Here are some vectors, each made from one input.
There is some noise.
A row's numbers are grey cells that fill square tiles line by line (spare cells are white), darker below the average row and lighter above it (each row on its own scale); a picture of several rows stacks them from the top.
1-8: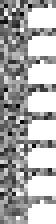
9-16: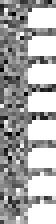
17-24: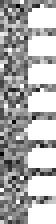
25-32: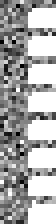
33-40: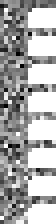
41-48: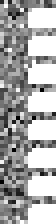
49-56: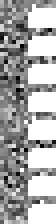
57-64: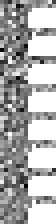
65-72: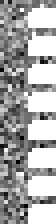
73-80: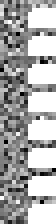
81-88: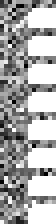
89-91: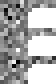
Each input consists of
either a point on a 5-point line and three true/false values, or a point on a 7-point line.
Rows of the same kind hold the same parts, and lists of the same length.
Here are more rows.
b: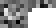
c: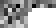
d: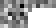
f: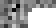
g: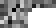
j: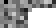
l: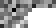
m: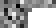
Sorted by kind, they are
b, d
c, f, g, j, l, m

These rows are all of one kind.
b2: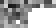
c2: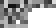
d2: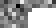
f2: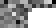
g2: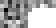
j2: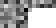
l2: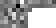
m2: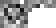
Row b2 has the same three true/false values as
c2 and l2.
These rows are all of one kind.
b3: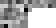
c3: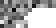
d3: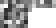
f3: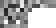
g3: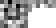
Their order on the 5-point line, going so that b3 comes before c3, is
b3, g3, c3, d3, f3.
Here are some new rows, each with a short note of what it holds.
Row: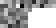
a point on a 7-point line
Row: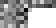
a point on a 5-point line and three true/false values
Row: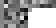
a point on a 5-point line and three true/false values
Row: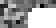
a point on a 7-point line
